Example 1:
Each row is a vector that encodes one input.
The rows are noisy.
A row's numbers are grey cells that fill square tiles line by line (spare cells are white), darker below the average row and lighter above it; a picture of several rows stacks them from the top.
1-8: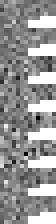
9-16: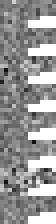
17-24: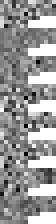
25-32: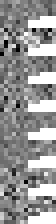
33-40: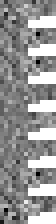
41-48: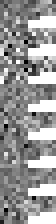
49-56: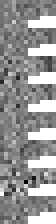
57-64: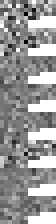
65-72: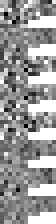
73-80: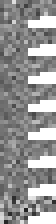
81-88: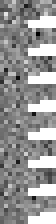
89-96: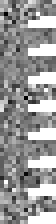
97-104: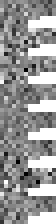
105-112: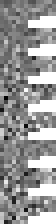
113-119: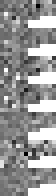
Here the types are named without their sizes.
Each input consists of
either a point on a line, or a list of points on a circle.
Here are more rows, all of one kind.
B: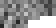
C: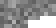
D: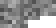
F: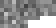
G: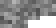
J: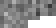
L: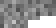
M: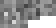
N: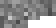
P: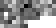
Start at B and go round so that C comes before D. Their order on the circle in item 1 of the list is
B, L, M, F, P, C, D, G, N, J.
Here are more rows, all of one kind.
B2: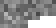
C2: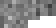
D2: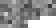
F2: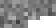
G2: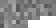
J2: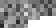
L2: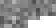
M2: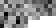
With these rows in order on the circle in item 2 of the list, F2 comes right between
B2 and L2.
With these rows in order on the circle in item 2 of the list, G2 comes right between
D2 and M2.
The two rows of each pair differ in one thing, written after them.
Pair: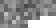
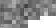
the place on the circle in item 1 of the list
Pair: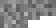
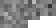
the place on the circle in item 1 of the list
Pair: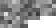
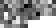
the place on the circle in item 1 of the list
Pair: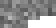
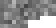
the place on the circle in item 1 of the list
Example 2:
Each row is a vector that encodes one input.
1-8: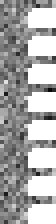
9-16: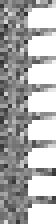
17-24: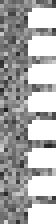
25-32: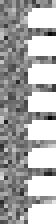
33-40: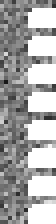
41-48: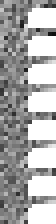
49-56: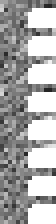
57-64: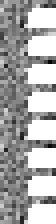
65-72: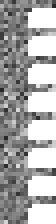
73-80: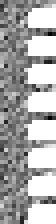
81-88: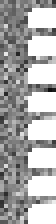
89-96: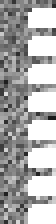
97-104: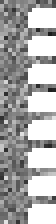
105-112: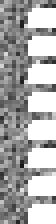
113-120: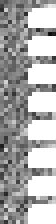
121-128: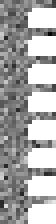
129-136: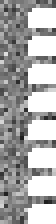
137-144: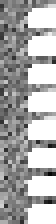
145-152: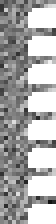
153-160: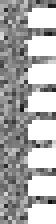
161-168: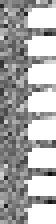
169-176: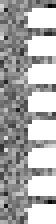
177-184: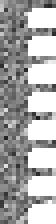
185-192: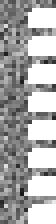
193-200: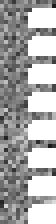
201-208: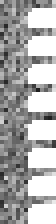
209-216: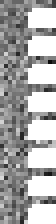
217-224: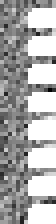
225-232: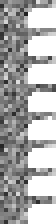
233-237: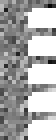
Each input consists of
a true/false value, together with either one of 6 labels, or a point on a 4-point line.
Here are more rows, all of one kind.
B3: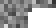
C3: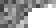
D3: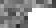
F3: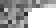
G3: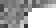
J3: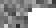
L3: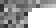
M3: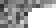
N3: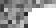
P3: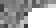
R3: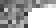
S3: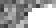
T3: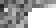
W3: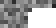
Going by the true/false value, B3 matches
D3, J3 and W3.
